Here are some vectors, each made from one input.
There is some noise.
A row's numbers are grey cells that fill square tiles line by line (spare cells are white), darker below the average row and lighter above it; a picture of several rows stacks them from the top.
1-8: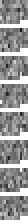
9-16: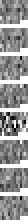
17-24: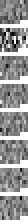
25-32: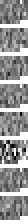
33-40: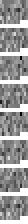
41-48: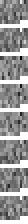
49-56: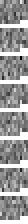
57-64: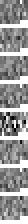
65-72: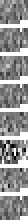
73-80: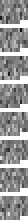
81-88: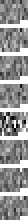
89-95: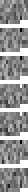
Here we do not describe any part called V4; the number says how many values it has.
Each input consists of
a list of up to two items, each a true/false value and a value of V4.
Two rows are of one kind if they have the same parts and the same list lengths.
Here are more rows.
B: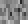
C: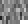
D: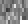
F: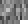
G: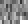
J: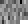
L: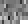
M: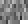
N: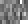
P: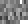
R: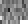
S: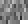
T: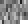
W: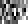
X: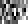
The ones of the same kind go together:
B, D, G, J, L, R, T
C, F, M, N, P, S
W, X

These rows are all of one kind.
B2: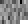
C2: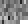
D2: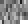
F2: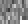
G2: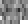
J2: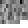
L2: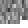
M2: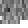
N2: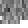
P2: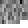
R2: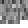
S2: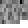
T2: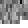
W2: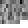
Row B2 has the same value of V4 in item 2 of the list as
F2, L2 and R2.
